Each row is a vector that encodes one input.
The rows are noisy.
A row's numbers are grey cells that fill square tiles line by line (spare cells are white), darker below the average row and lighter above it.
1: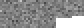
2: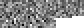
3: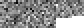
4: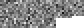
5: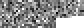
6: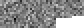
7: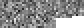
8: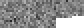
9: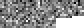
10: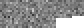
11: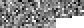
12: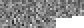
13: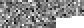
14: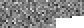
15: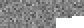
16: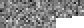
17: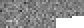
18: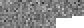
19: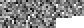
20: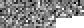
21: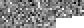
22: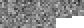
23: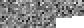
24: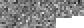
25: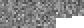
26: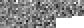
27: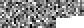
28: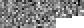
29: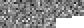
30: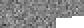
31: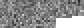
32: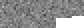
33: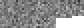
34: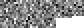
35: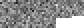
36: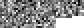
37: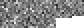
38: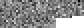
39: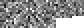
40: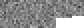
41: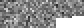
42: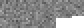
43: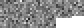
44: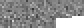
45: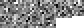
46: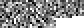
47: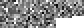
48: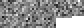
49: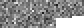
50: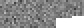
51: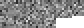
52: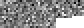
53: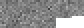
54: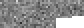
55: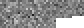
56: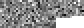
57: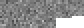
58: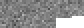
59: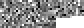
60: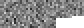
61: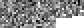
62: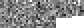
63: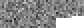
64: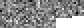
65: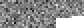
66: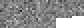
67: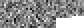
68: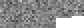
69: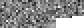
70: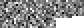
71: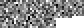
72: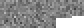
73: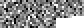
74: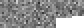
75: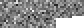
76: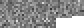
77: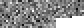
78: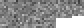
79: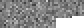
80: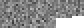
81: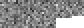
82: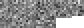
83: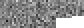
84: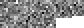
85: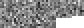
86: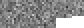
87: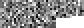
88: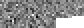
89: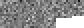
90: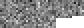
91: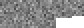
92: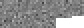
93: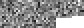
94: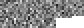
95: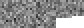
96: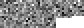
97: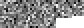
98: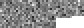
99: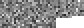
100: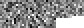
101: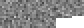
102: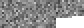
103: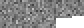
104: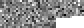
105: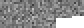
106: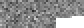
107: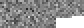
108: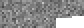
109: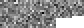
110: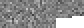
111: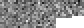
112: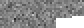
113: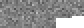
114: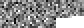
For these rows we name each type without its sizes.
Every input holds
a point on a line, together with either a fixed value, or three true/false values.
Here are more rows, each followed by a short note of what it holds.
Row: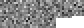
a point on a line
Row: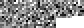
a point on a line and three true/false values
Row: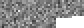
a point on a line and three true/false values
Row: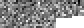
a point on a line
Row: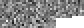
a point on a line
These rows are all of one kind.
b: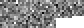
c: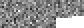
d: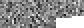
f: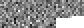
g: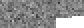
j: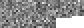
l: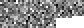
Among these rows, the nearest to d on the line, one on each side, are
f and j.
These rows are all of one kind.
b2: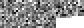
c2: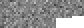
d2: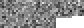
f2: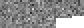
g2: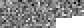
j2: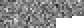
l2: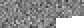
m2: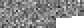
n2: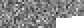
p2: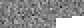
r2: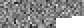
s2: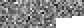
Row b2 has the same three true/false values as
c2, l2, m2 and p2.
